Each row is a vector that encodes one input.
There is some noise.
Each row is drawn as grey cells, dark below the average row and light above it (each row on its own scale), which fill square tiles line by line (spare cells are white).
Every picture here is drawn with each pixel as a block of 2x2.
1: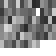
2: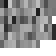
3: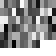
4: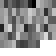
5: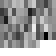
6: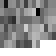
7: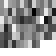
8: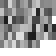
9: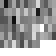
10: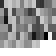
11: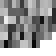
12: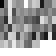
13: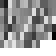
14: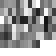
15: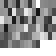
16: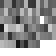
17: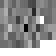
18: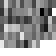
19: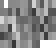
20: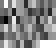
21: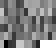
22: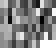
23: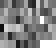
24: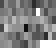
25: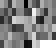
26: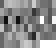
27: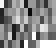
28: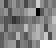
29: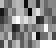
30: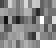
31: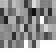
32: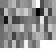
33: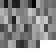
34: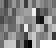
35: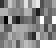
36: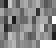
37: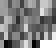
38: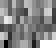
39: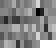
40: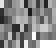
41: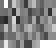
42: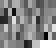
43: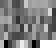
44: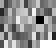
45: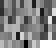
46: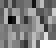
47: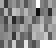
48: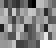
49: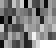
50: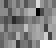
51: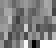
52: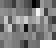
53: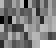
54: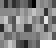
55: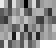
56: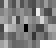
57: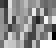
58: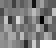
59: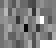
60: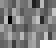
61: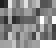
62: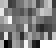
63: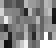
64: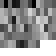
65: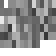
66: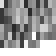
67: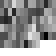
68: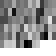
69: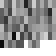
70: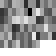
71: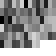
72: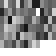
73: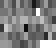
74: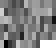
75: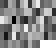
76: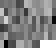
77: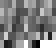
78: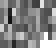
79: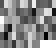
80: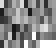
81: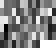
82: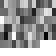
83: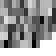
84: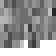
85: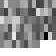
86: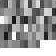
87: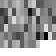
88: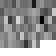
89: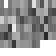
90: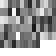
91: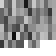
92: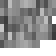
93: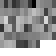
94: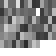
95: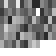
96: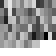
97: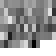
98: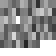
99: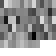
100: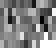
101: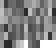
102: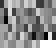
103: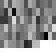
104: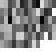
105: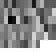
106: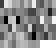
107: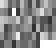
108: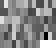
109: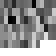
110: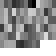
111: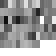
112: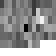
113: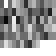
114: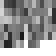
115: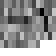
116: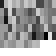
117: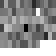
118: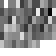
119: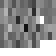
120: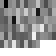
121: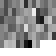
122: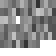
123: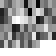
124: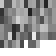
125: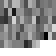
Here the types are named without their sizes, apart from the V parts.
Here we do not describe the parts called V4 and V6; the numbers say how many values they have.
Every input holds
either a label and a value of V4, or four true/false values and a value of V6.
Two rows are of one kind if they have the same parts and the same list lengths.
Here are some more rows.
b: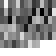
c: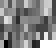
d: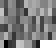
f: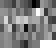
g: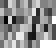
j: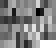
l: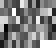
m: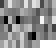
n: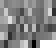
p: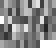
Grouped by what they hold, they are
b, f, g, j, l, m, p
c, d, n

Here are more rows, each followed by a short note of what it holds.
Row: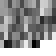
a label and a value of V4
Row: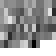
a label and a value of V4
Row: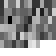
four true/false values and a value of V6
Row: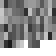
a label and a value of V4
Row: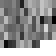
a label and a value of V4
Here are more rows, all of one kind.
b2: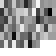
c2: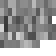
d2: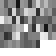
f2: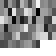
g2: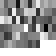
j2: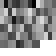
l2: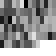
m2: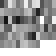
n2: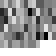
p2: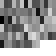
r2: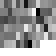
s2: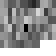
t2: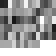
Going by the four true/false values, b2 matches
d2, g2 and r2.
